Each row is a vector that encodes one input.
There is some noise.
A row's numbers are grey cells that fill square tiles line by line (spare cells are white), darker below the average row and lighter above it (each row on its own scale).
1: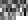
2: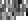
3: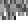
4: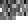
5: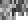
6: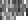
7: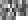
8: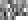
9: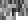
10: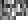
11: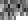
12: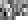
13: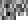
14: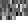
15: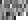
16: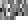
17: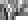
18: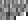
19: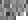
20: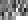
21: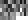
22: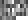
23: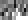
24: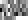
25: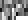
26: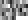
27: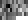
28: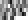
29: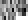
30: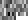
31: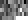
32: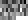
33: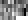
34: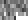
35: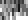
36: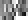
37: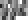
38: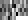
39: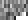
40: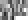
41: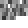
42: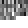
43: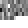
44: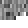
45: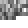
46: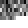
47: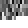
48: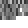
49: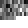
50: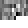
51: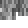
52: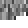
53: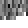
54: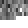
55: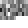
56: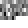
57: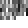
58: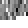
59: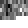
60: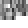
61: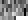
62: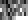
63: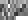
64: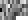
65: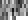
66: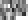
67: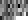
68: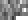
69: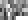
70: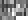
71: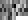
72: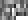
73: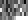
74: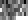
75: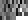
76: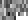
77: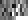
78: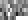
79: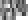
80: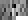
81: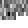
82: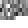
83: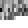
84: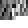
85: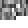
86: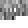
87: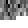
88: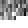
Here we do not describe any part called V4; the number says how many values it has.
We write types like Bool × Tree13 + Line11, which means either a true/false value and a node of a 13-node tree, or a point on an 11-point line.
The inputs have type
Line5 × (Line6 + V4).
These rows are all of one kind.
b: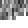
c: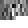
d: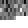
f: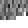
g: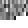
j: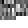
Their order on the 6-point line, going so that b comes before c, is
b, g, f, d, j, c.
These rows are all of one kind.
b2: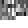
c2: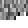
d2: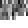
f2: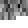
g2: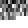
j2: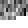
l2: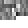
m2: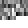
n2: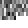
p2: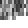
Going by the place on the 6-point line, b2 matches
j2, l2 and m2.
